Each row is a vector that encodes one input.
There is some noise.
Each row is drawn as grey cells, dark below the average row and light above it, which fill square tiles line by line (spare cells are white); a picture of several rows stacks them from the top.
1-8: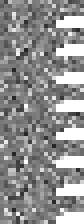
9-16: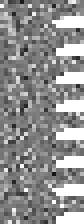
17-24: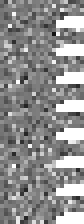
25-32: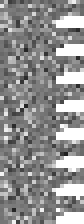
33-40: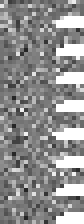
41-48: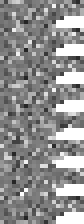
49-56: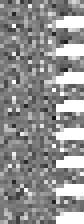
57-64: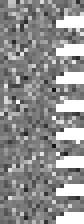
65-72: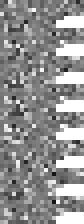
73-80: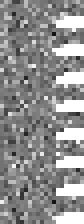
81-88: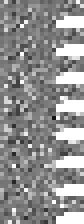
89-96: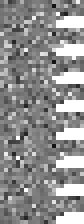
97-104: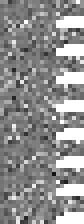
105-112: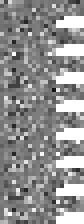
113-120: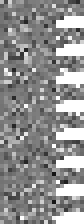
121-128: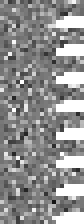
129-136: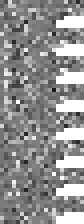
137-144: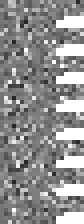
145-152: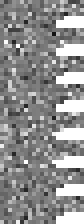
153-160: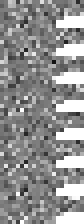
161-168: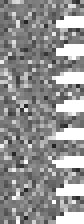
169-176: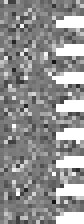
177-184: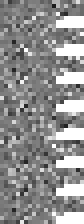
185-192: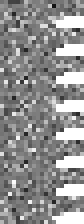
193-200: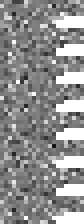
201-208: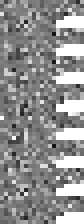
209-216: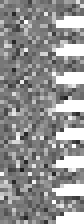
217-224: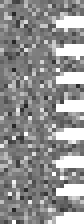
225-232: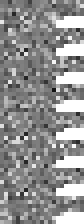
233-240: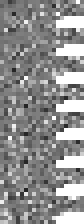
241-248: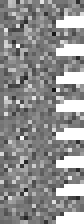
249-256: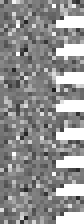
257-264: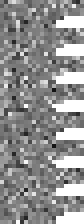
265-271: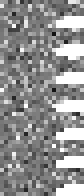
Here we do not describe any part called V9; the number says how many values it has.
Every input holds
either a point on each of two 10-point circles and a true/false value, or one of 5 labels and a value of V9.
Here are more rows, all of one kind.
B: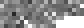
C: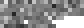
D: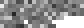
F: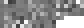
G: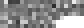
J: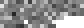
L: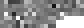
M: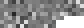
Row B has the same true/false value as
F and M.
